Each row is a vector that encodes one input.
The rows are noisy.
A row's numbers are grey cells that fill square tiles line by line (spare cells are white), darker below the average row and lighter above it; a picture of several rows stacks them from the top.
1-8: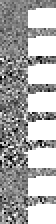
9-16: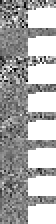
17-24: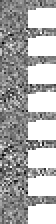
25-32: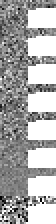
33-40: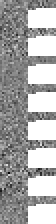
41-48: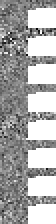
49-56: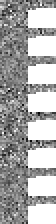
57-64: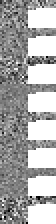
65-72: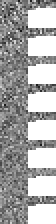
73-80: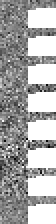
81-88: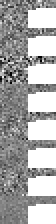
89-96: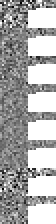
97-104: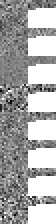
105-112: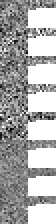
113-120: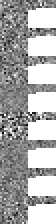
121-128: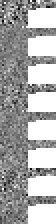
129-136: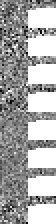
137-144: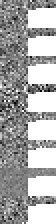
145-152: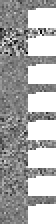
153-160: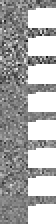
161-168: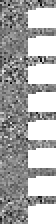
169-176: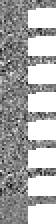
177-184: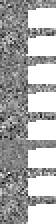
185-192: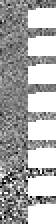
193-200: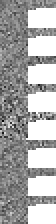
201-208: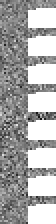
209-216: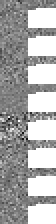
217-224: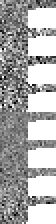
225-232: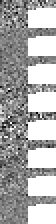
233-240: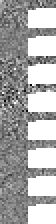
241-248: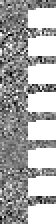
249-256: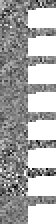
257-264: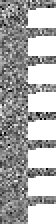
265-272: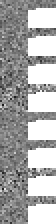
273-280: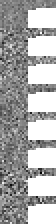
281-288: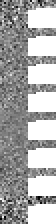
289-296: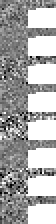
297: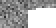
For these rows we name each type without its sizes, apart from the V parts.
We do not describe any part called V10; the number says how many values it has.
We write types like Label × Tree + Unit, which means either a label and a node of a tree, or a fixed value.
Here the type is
List(Line) × V10.
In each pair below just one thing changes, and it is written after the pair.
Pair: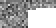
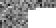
the value of V10
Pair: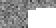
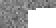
the value of V10
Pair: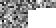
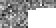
the place on the line in item 1 of the list
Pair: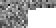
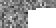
the value of V10
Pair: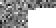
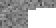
the place on the line in item 1 of the list
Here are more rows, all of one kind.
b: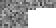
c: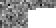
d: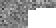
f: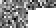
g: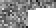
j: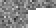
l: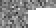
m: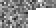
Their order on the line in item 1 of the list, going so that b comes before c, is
b, c, g, j, l, m, d, f.
